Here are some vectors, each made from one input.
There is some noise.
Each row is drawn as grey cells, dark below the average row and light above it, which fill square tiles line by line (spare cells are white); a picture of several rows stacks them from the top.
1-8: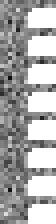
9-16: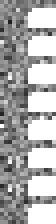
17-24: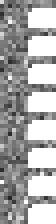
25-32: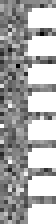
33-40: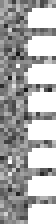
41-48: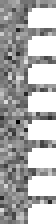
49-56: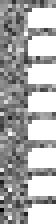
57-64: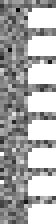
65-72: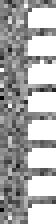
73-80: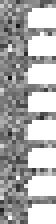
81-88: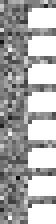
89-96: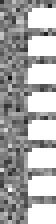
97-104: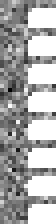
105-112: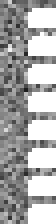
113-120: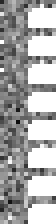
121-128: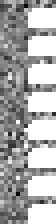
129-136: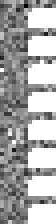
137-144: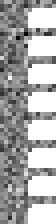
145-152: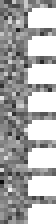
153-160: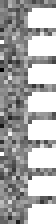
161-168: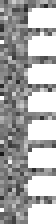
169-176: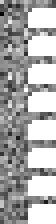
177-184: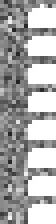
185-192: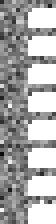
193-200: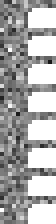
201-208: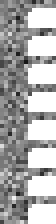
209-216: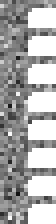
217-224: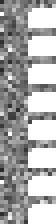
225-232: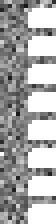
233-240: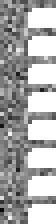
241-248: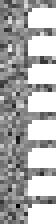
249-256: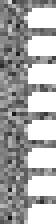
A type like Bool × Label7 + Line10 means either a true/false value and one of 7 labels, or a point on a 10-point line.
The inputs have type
Bool × Bool × Bool + Circle16.
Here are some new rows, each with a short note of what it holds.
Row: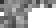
three true/false values
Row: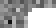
a point on a 16-point circle
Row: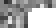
three true/false values
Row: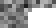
three true/false values
